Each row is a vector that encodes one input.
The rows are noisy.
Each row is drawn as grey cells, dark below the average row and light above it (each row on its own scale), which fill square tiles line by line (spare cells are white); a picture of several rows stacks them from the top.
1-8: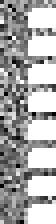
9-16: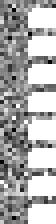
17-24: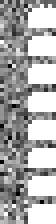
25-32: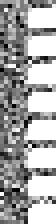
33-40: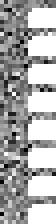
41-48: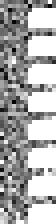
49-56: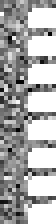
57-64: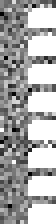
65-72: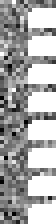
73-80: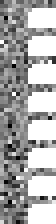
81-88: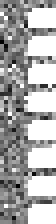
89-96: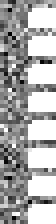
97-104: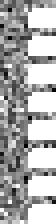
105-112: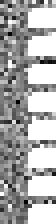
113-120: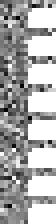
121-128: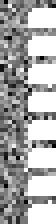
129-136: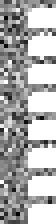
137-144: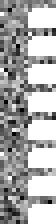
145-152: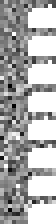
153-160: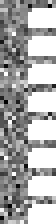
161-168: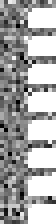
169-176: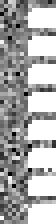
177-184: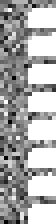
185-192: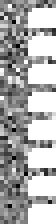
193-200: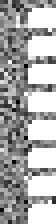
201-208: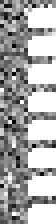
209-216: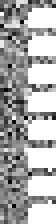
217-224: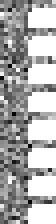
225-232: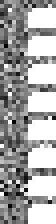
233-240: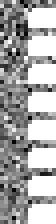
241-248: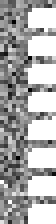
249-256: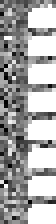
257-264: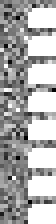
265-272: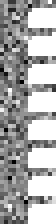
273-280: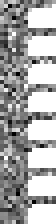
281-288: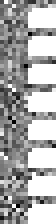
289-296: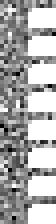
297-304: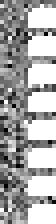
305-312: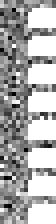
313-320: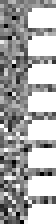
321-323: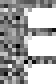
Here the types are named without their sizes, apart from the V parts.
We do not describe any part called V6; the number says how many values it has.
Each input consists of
a node of a tree, together with either a point on a circle, or a value of V6.
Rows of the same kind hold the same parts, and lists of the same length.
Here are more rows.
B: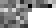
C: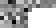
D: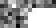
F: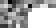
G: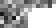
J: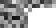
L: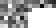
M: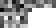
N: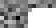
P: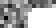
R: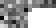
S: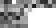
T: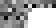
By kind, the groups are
B, C, F, L, M, R
D, G, J, N, P, S, T

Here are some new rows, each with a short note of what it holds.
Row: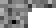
a point on a circle and a node of a tree
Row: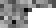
a point on a circle and a node of a tree
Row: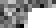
a node of a tree and a value of V6
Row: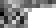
a node of a tree and a value of V6
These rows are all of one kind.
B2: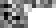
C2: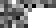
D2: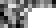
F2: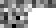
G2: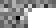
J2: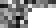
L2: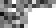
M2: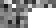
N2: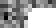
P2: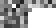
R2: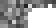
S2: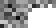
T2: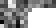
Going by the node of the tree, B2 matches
M2, P2 and S2.
